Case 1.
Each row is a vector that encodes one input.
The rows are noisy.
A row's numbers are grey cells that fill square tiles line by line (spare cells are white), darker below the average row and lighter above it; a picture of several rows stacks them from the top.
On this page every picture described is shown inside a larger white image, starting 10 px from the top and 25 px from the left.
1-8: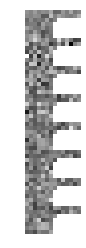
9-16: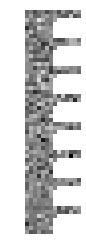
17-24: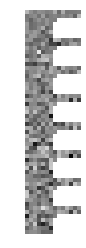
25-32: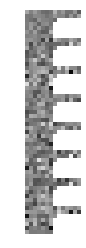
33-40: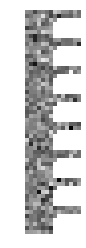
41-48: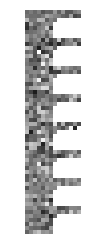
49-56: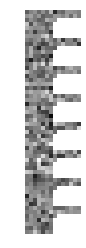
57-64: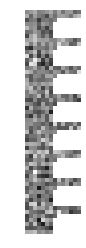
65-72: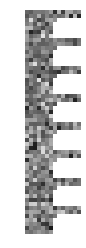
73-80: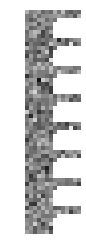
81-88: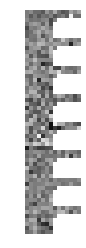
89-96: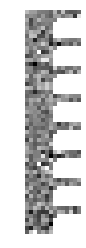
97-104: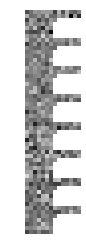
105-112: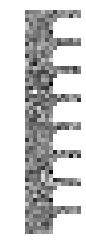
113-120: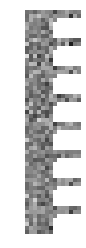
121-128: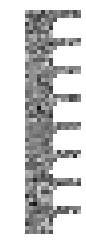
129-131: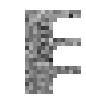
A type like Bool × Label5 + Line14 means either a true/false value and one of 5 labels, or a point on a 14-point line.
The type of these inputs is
(Bool × Bool × Bool × Bool + Unit) × Line7.
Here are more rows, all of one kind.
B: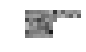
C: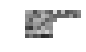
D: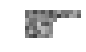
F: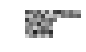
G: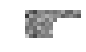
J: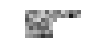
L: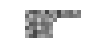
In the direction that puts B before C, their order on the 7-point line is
F, B, J, L, G, D, C.
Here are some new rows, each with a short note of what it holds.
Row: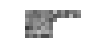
a point on a 7-point line and four true/false values
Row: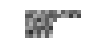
a point on a 7-point line
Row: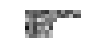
a point on a 7-point line
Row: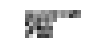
a point on a 7-point line
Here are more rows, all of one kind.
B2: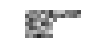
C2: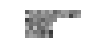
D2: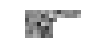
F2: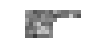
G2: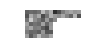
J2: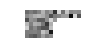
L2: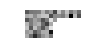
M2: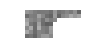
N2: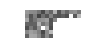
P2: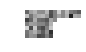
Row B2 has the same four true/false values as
F2, J2 and L2.
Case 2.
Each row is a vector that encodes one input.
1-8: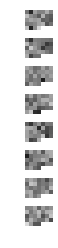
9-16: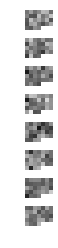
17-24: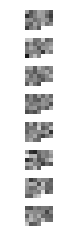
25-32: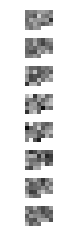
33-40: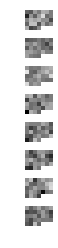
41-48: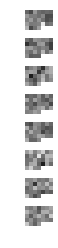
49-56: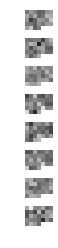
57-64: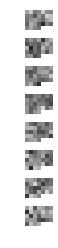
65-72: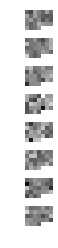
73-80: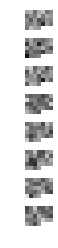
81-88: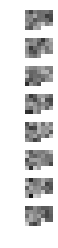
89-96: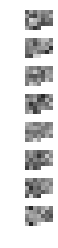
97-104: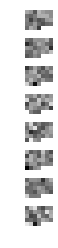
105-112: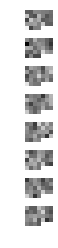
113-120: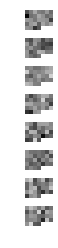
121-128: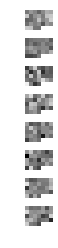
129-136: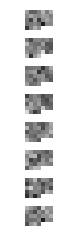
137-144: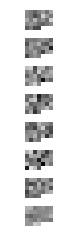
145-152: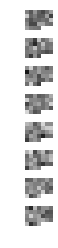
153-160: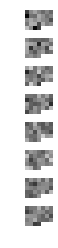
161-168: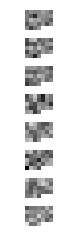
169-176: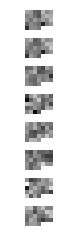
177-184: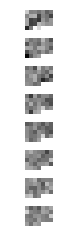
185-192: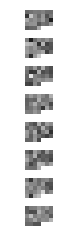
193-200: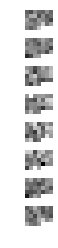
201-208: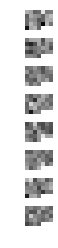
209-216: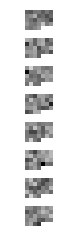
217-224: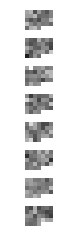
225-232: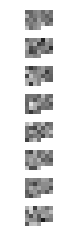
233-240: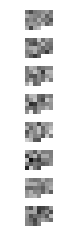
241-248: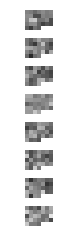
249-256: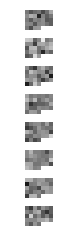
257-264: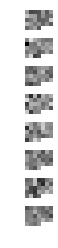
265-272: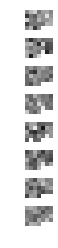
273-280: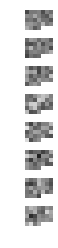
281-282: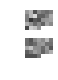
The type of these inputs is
(Circle8 + Unit) × Line11.
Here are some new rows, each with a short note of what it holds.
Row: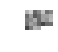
a point on an 8-point circle and a point on an 11-point line
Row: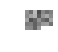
a point on an 11-point line
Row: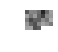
a point on an 11-point line
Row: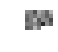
a point on an 8-point circle and a point on an 11-point line
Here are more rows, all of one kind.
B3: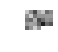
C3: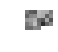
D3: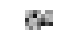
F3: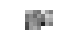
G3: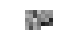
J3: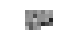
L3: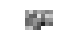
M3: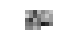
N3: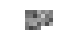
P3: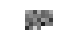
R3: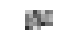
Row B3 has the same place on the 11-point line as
D3 and F3.
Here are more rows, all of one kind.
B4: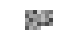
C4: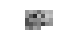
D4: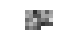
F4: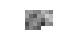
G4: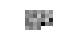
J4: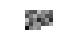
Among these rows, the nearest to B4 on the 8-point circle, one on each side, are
G4 and J4.
